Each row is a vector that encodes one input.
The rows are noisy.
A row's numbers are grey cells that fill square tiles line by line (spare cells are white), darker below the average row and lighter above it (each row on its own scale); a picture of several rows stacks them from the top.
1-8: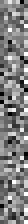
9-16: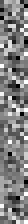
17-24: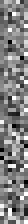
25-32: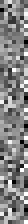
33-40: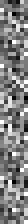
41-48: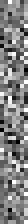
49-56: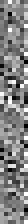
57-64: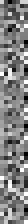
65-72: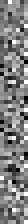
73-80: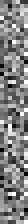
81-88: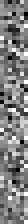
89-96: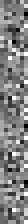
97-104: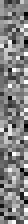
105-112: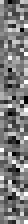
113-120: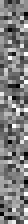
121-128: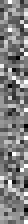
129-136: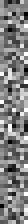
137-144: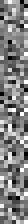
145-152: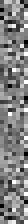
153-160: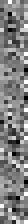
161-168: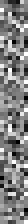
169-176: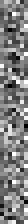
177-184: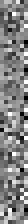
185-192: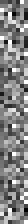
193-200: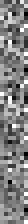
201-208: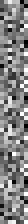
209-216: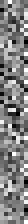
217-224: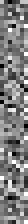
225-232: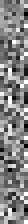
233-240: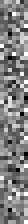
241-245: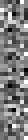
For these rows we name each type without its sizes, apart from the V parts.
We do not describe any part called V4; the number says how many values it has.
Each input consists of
either a point on a circle, or a fixed value, or a true/false value and a value of V4.
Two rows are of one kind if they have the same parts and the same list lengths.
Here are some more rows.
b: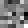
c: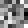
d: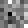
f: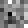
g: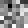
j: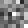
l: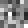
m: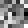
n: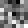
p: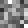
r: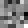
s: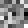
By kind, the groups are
b, c, l, m, n, r, s
d, f, j, p
g

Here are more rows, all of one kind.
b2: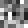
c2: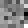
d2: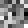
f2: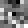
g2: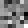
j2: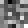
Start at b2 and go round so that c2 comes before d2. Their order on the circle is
b2, f2, j2, g2, c2, d2.
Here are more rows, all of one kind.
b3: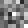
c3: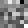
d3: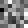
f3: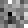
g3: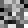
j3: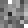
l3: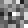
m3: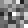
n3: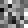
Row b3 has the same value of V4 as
c3, l3 and m3.
